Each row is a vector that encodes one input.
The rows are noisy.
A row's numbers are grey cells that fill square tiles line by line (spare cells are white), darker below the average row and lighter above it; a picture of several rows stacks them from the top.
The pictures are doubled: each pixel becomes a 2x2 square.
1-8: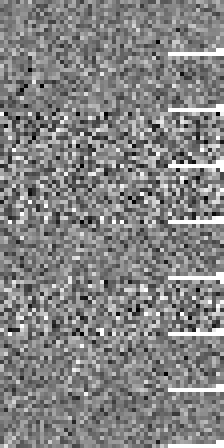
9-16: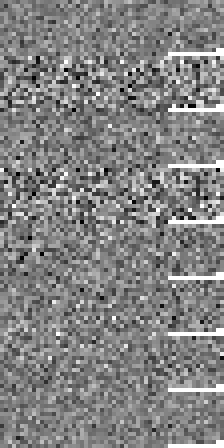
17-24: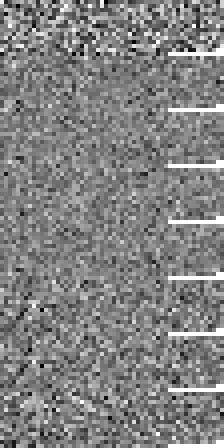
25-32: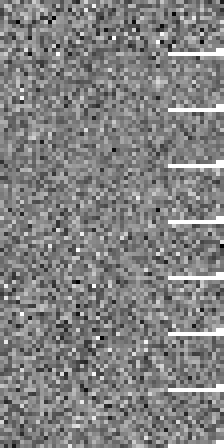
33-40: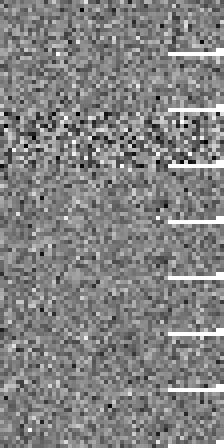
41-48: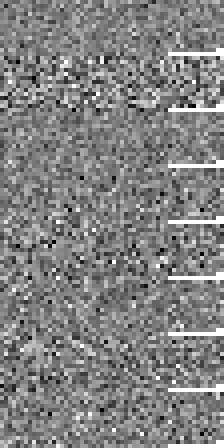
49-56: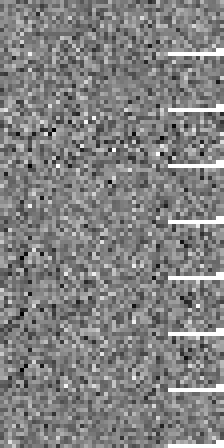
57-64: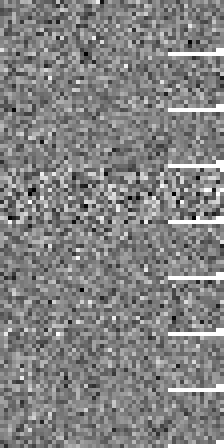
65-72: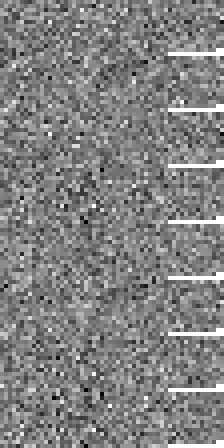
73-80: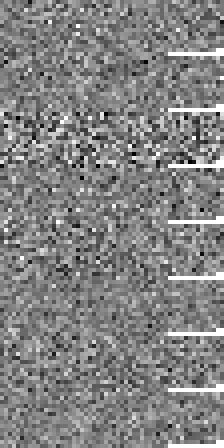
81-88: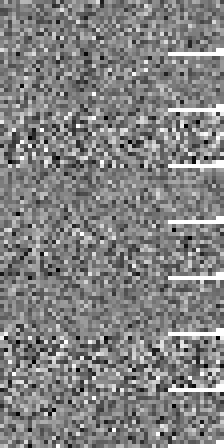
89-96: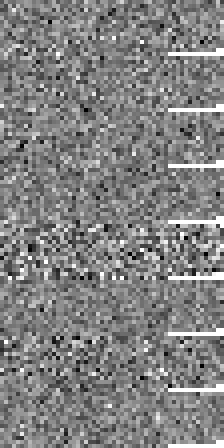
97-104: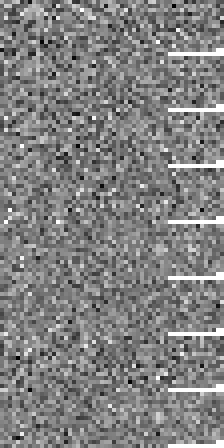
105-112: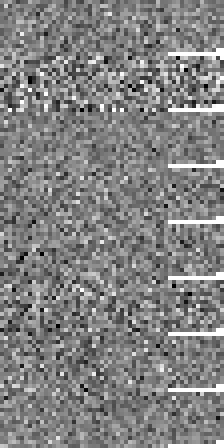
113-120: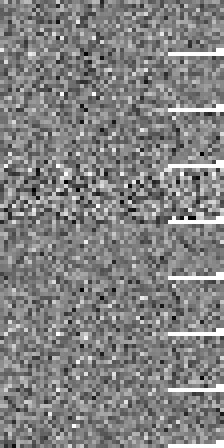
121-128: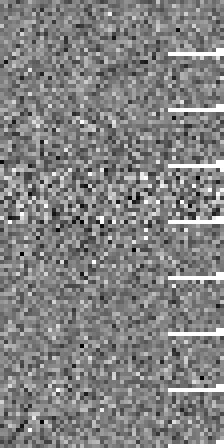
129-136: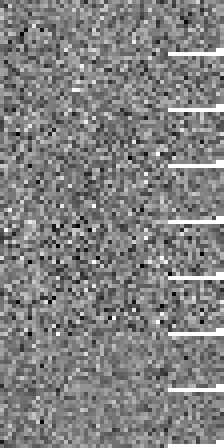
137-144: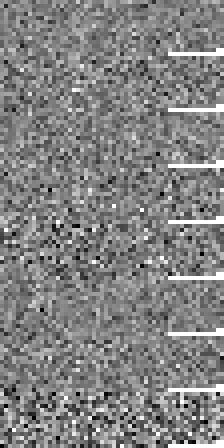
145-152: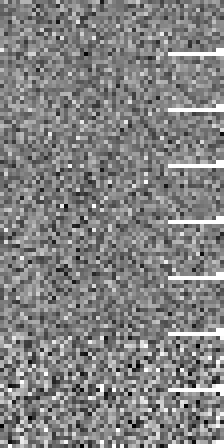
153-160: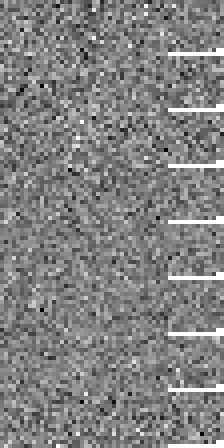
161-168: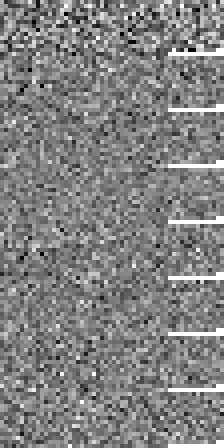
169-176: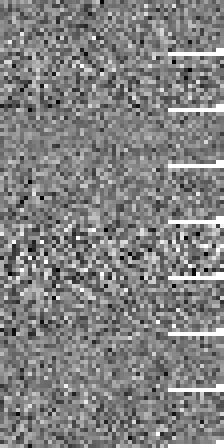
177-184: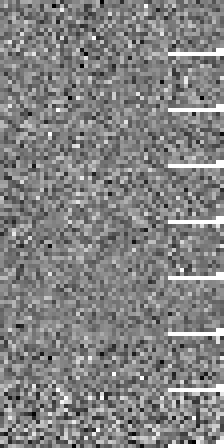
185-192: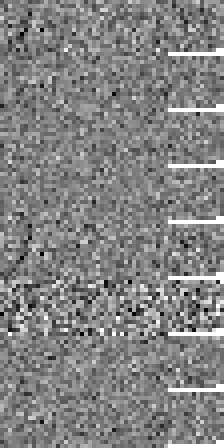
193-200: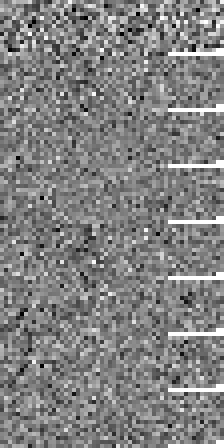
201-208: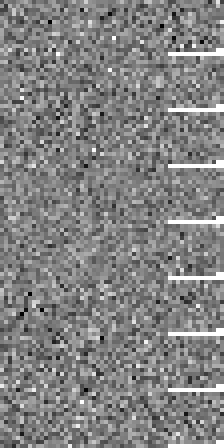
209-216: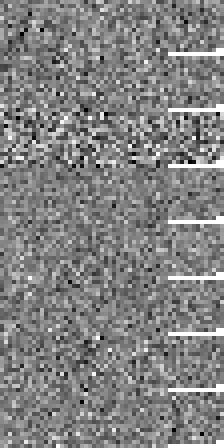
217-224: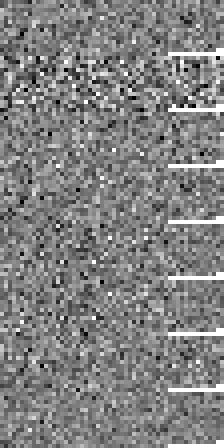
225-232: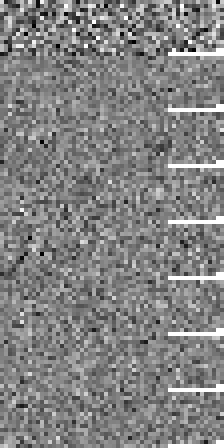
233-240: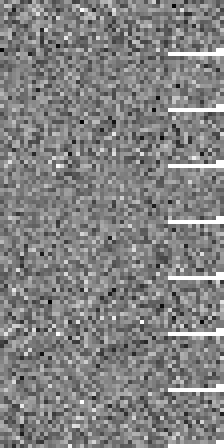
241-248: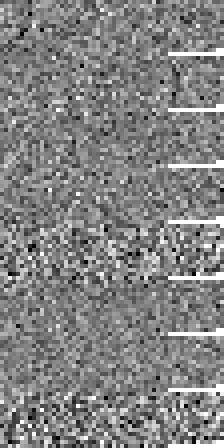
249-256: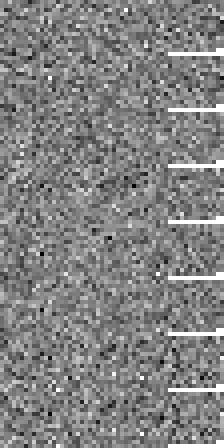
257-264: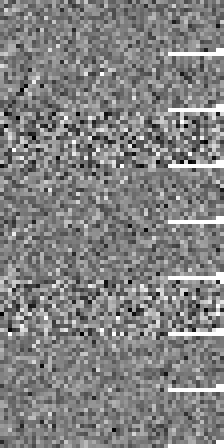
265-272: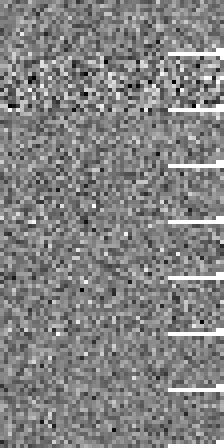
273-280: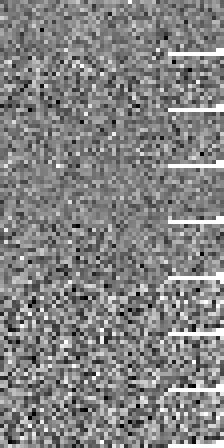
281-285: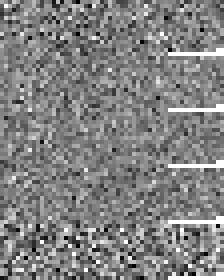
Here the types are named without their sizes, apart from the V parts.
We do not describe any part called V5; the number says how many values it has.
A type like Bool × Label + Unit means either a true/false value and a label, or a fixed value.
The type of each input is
Bool × Circle + List(V5) × Tree.
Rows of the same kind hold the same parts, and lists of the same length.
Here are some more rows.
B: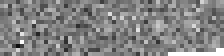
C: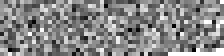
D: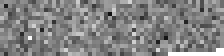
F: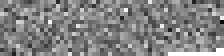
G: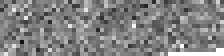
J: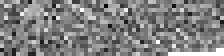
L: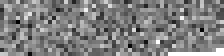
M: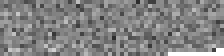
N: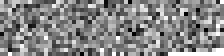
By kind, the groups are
B
C, N
D, G
F, M
J, L

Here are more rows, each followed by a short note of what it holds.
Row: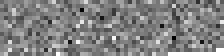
a node of a tree, together with a list of two items
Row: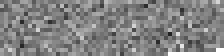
a node of a tree, together with a list of one item
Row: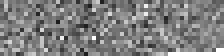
a node of a tree, together with a list of three items
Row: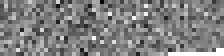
a node of a tree, together with a list of three items
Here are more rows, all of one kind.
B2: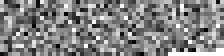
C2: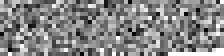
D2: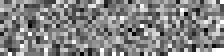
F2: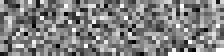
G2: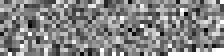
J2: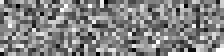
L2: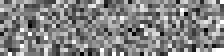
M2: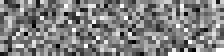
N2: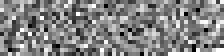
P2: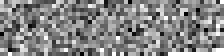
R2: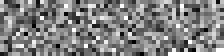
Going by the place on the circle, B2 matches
F2, M2, N2 and R2.
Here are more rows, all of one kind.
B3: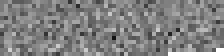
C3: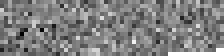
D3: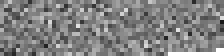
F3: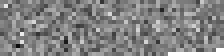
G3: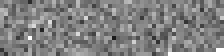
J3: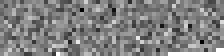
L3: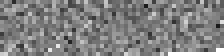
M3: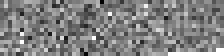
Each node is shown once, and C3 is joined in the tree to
G3.
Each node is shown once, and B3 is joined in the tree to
F3, G3 and L3.
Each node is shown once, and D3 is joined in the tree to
G3.
